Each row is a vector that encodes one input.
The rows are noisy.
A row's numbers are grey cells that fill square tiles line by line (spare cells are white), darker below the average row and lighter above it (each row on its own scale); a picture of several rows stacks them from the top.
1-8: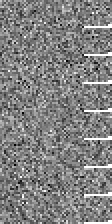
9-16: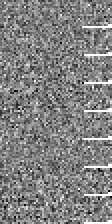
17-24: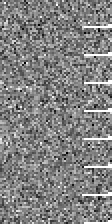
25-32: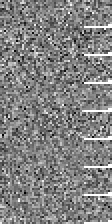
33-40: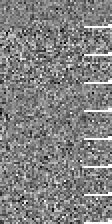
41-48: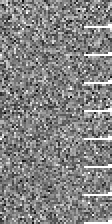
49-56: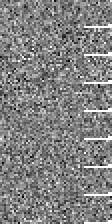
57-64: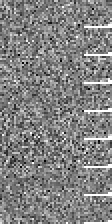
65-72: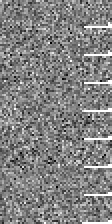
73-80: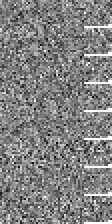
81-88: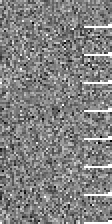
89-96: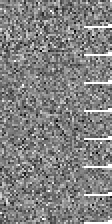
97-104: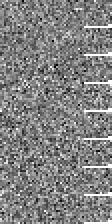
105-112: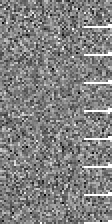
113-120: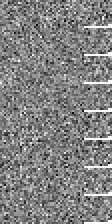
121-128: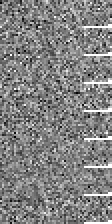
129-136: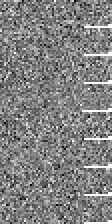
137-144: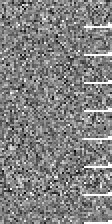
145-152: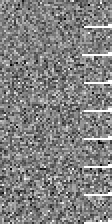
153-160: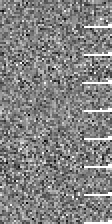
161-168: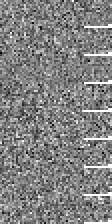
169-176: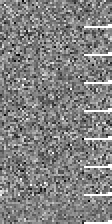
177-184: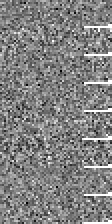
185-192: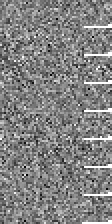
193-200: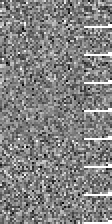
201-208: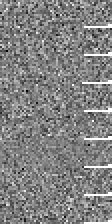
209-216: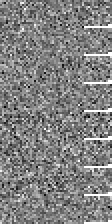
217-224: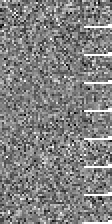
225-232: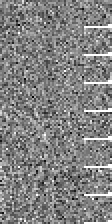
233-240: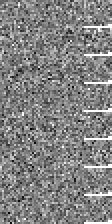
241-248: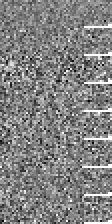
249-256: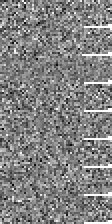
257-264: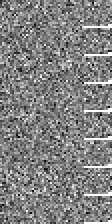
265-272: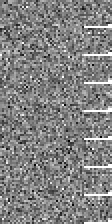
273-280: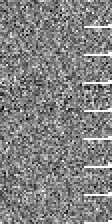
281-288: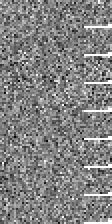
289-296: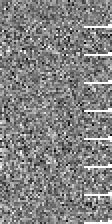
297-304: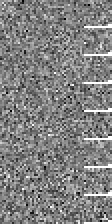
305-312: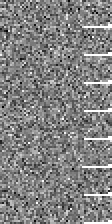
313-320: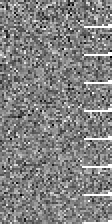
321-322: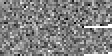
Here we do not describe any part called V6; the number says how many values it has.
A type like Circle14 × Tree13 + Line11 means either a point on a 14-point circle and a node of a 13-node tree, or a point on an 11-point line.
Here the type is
Bool × Bool × Bool × Bool + (Label4 + Line9) × (Line7 + V6).
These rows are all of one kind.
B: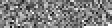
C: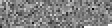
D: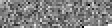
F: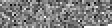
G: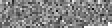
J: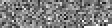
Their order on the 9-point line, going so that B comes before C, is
B, J, G, C, F, D.
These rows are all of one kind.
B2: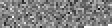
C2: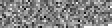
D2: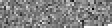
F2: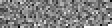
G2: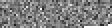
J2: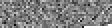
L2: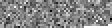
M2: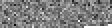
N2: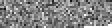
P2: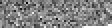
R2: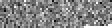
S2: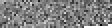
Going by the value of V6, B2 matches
M2 and S2.
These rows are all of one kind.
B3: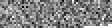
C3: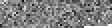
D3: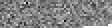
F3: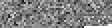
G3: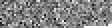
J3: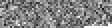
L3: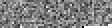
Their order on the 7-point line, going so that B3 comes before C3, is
B3, J3, L3, G3, D3, C3, F3.
